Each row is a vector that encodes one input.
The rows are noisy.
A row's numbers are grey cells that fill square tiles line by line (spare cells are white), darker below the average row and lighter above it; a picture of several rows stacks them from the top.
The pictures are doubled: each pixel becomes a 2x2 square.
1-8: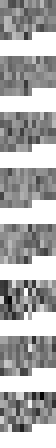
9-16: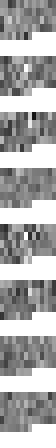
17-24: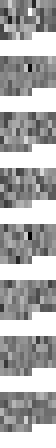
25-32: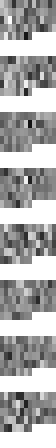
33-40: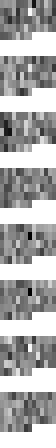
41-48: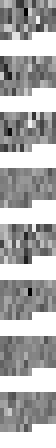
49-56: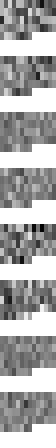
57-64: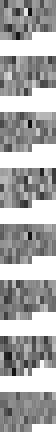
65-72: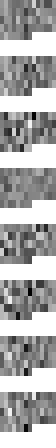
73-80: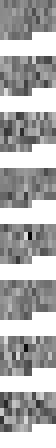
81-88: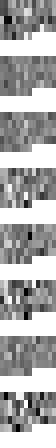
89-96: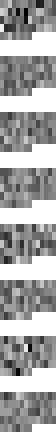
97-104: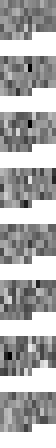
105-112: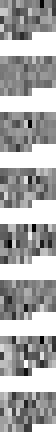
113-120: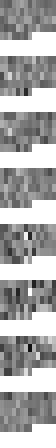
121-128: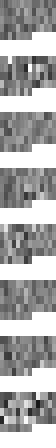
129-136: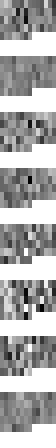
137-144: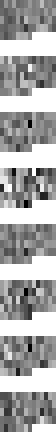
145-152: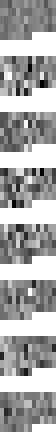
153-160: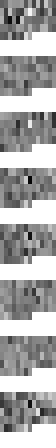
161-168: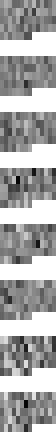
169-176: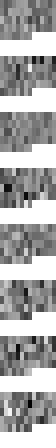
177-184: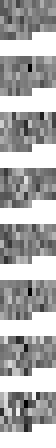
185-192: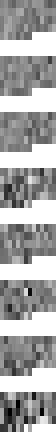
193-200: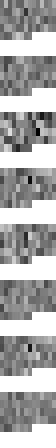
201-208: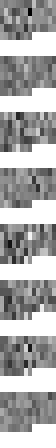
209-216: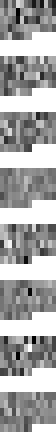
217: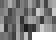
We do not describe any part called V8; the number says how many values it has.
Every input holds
a node of a 9-node tree and a true/false value, together with either a node of a 7-node tree, or a list of up to two values of V8.
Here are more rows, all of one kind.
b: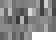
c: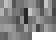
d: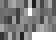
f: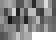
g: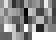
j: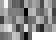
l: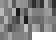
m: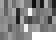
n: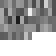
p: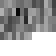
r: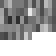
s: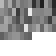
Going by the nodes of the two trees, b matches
c, g, n and r.
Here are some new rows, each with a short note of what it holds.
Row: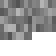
a node of a 9-node tree and a true/false value, together with a list of one item
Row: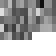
a node of a 7-node tree, a node of a 9-node tree and a true/false value
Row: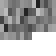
a node of a 9-node tree and a true/false value, together with a list of two items
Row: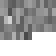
a node of a 9-node tree and a true/false value, together with a list of two items
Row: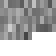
a node of a 9-node tree and a true/false value, together with a list of one item
